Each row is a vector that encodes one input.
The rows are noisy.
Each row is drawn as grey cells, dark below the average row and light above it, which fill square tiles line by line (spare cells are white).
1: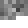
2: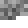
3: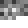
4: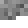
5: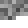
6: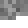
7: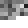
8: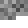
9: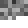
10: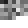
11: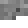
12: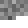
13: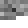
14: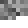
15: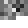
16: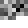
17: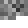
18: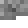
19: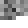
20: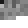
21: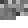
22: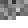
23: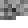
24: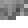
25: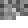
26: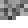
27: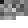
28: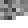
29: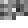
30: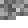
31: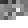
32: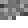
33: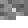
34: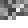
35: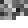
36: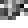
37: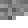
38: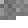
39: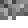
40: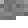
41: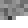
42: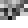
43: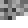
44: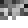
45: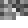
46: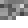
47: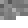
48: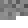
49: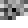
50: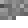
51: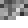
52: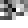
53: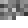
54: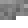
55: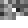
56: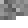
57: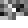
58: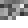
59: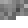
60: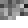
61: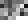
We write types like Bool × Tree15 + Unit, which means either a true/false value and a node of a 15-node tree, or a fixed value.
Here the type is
Bool × Line6.
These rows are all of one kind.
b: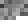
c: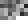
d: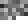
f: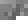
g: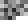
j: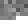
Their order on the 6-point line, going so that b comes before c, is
d, f, g, b, j, c.
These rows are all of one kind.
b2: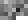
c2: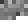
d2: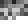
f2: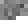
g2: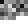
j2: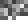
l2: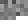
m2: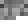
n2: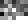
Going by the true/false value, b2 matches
f2 and m2.
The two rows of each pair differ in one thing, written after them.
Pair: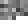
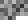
the place on the 6-point line
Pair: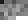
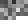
the place on the 6-point line
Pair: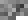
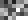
the true/false value
